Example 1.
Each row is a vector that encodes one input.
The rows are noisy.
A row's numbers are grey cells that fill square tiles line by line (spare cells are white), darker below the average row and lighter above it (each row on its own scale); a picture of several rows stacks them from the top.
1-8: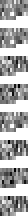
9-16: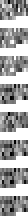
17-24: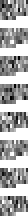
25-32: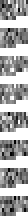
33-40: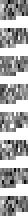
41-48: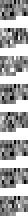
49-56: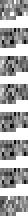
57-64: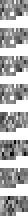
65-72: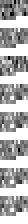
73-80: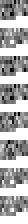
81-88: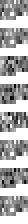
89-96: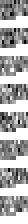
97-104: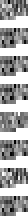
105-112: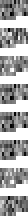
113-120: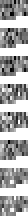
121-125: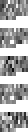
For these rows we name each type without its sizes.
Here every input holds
three true/false values.
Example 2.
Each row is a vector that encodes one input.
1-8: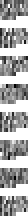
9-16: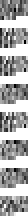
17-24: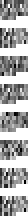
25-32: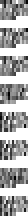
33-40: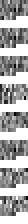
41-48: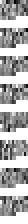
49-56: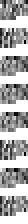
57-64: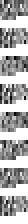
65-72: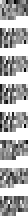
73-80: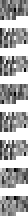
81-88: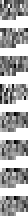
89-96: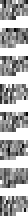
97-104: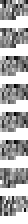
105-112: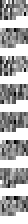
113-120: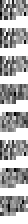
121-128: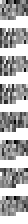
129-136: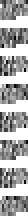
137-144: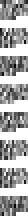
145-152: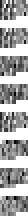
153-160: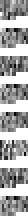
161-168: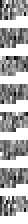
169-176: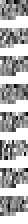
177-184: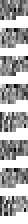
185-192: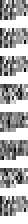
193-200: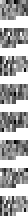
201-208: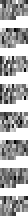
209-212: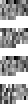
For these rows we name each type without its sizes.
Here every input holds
a label.
